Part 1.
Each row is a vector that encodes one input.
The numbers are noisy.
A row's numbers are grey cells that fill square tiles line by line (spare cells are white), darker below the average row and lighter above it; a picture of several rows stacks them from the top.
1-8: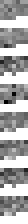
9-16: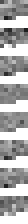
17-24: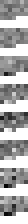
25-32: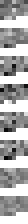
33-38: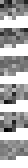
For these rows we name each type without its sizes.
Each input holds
a point on a line.
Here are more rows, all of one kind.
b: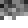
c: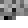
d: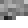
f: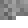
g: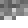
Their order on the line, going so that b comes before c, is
b, g, f, d, c.
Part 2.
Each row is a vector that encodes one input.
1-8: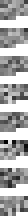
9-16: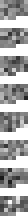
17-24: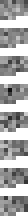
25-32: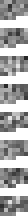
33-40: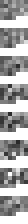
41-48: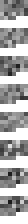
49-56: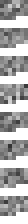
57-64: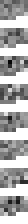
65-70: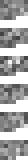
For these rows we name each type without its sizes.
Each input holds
a point on a line.
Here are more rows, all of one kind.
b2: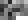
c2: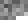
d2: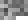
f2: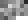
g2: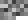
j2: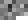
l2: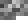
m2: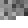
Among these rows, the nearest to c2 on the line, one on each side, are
f2 and j2.
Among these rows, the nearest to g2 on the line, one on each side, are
d2 and j2.
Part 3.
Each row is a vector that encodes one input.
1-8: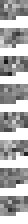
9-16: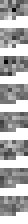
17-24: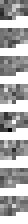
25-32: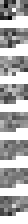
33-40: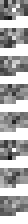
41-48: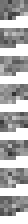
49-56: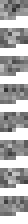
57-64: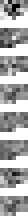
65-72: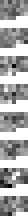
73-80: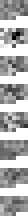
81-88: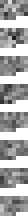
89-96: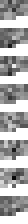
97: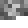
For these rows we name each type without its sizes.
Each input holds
three true/false values.
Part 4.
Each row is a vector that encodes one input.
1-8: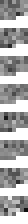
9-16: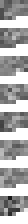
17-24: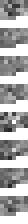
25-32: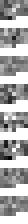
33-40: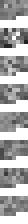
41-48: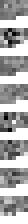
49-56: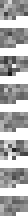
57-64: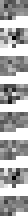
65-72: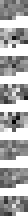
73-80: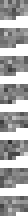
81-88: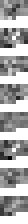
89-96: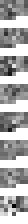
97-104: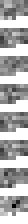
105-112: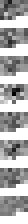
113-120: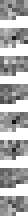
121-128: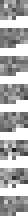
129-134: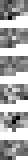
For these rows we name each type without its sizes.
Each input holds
three true/false values.
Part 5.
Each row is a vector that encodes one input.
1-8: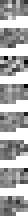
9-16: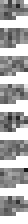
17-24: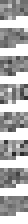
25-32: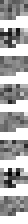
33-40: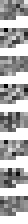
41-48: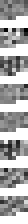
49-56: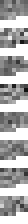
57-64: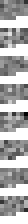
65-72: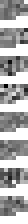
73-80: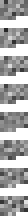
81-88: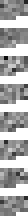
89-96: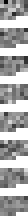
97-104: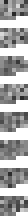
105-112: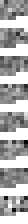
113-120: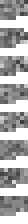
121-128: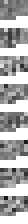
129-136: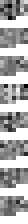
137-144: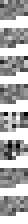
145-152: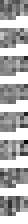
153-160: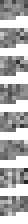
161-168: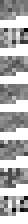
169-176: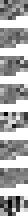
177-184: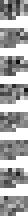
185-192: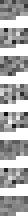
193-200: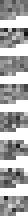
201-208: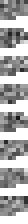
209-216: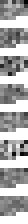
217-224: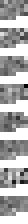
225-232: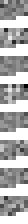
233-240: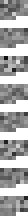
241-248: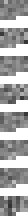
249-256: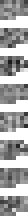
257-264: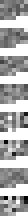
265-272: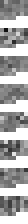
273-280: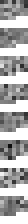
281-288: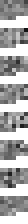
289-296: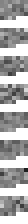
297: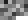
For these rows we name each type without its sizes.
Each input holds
a point on a line.
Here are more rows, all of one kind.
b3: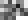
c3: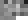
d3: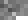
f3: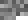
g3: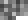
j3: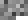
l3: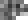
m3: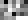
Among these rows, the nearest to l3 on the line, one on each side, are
b3 and f3.
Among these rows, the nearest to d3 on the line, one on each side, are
f3 and g3.
